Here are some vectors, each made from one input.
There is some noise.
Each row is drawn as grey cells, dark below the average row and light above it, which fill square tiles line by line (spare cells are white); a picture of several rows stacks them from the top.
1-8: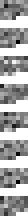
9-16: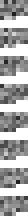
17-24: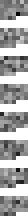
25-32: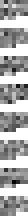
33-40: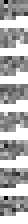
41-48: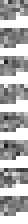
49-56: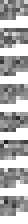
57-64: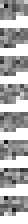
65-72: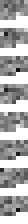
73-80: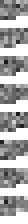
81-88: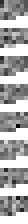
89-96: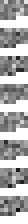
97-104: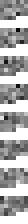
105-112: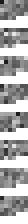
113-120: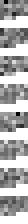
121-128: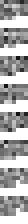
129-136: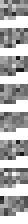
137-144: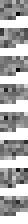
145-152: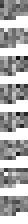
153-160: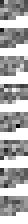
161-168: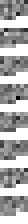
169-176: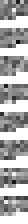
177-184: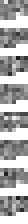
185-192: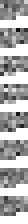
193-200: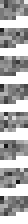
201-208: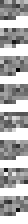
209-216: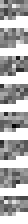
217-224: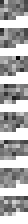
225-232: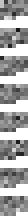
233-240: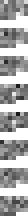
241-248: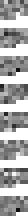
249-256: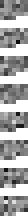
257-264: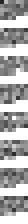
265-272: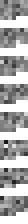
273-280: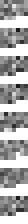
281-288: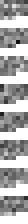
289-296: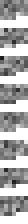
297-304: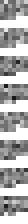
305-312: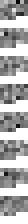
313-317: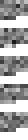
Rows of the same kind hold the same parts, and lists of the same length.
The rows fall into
2 kinds.
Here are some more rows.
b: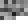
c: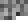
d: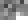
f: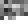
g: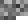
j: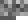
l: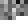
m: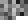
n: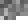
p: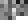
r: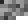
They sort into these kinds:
b, f, g, j, r
c, d, l, m, n, p

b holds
a point on a 14-point line and a node of each of two 9-node trees.
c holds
a point on a 14-point line and a node of a 9-node tree.
